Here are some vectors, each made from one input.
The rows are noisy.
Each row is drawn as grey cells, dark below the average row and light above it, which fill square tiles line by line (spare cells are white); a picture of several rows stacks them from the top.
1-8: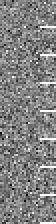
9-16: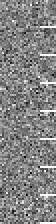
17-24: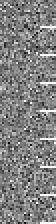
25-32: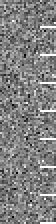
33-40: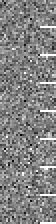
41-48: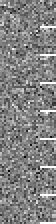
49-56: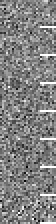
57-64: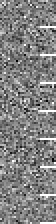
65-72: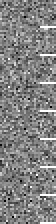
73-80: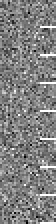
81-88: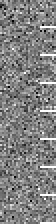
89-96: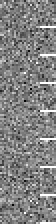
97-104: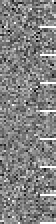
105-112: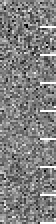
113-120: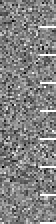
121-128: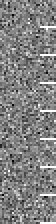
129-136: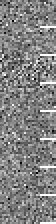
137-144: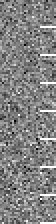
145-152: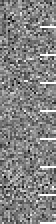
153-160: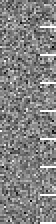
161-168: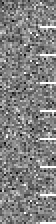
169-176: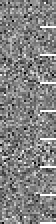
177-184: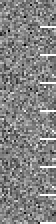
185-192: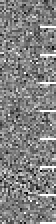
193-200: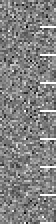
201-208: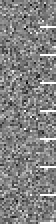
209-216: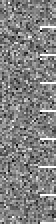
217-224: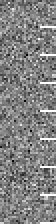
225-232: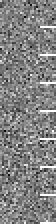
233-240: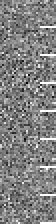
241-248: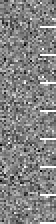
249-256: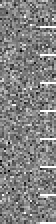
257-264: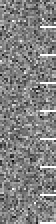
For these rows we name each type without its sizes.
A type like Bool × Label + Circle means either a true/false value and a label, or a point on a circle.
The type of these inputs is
List(Circle).
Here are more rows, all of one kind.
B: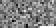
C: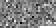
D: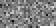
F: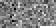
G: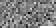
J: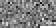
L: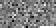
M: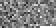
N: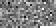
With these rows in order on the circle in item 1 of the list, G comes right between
B and C.
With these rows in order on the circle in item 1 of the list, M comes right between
F and L.
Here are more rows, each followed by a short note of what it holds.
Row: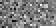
a list of three items
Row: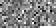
the empty list
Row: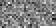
a list of two items
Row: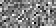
the empty list
